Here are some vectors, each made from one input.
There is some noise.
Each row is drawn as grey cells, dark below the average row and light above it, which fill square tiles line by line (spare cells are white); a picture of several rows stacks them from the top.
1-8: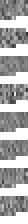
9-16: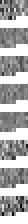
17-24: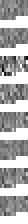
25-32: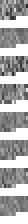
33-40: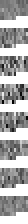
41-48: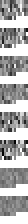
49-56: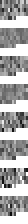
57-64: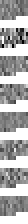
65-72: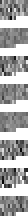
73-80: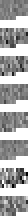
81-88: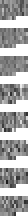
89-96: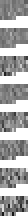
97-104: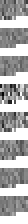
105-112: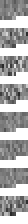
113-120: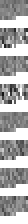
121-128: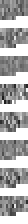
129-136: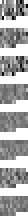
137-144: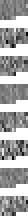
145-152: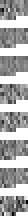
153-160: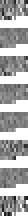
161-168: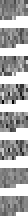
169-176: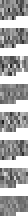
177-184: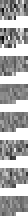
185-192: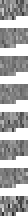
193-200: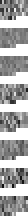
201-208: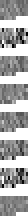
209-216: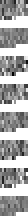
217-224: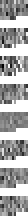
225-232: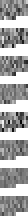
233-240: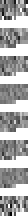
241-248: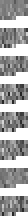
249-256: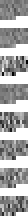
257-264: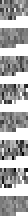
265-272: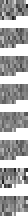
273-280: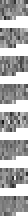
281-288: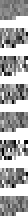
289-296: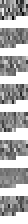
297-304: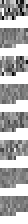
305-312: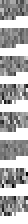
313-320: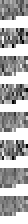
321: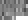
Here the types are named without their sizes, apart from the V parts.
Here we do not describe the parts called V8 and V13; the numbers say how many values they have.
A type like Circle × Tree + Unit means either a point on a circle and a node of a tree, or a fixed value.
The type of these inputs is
Bool × Circle × (Circle + V8) + V13.
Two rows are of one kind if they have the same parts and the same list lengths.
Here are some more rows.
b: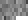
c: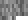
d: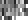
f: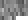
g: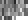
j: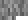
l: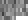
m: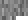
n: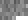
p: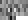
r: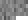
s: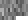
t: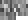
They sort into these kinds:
b, c, j, l, m, r
d, f, g, n, s
p, t

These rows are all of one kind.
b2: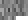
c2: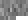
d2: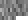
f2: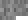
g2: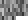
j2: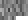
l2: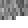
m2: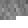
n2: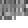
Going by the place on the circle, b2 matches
c2, j2 and n2.
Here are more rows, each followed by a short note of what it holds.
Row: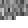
a point on a circle, a true/false value and a value of V8
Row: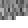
a point on a circle, a true/false value and a value of V8
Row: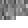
a point on each of two circles and a true/false value
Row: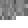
a point on a circle, a true/false value and a value of V8
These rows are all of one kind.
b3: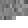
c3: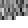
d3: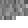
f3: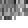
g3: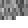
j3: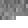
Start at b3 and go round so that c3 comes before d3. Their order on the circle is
b3, c3, j3, d3, g3, f3.
